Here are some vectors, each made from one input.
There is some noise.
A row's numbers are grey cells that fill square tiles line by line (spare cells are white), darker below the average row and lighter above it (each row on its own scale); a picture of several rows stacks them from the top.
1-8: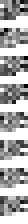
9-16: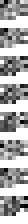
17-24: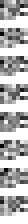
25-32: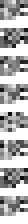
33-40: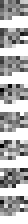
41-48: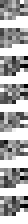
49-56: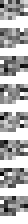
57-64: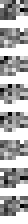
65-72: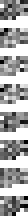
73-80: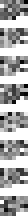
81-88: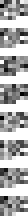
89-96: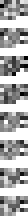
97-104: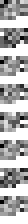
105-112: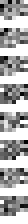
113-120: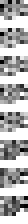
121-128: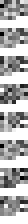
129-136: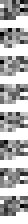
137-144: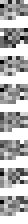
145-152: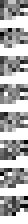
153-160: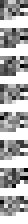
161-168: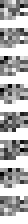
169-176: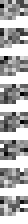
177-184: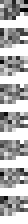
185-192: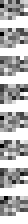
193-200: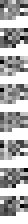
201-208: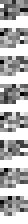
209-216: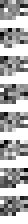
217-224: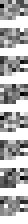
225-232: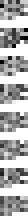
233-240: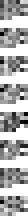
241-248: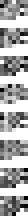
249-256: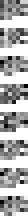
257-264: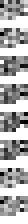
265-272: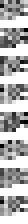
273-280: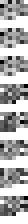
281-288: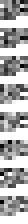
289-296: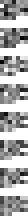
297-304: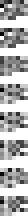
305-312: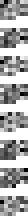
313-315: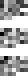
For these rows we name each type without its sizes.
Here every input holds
either a fixed value, or a node of a tree, or four true/false values.
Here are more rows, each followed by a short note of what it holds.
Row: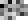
four true/false values
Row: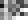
four true/false values
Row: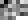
four true/false values
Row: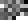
a node of a tree
